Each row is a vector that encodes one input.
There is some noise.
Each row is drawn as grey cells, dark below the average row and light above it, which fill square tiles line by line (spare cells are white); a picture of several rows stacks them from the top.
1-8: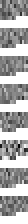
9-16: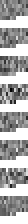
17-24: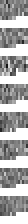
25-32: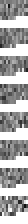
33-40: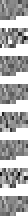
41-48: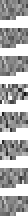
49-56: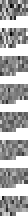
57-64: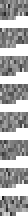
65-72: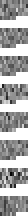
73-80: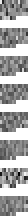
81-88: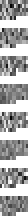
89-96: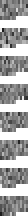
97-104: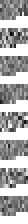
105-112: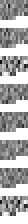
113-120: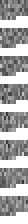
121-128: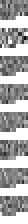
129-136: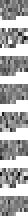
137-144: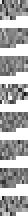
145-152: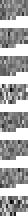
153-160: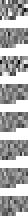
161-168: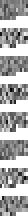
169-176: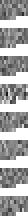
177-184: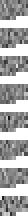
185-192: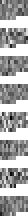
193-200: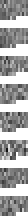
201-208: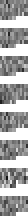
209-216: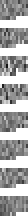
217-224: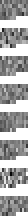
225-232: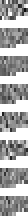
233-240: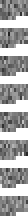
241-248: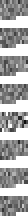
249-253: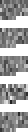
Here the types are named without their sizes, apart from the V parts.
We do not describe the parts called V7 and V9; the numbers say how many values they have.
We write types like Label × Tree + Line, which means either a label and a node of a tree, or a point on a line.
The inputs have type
Circle × (Line + V9) + V7.
